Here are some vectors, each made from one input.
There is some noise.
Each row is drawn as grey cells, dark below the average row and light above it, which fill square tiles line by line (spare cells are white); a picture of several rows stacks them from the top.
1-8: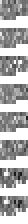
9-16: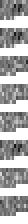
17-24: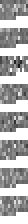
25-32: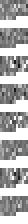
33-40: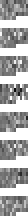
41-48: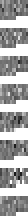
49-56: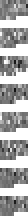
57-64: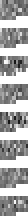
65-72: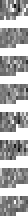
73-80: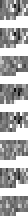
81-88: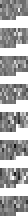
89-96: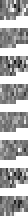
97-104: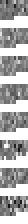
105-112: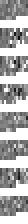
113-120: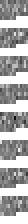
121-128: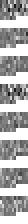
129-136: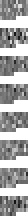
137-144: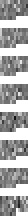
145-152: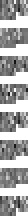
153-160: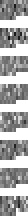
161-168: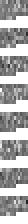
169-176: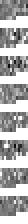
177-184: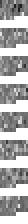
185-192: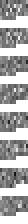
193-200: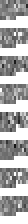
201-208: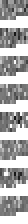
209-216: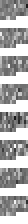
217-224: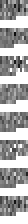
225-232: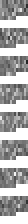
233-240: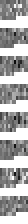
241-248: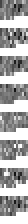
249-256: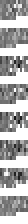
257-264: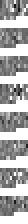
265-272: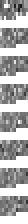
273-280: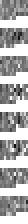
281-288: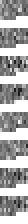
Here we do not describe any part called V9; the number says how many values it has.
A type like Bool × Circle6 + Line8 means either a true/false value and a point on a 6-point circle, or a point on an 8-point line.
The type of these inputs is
Bool × Bool × Bool × Line10 + V9.
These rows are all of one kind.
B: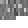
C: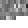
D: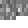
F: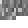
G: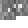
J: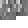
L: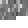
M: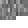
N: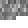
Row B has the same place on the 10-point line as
D and G.
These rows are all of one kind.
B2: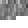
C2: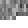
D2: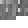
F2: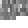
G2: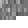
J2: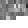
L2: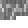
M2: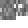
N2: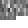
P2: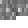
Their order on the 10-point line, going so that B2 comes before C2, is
N2, M2, P2, F2, D2, G2, B2, J2, C2, L2.
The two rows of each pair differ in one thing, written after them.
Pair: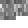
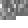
the place on the 10-point line
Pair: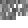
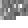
the place on the 10-point line
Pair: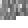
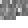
one of the three true/false values
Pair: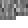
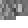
one of the three true/false values
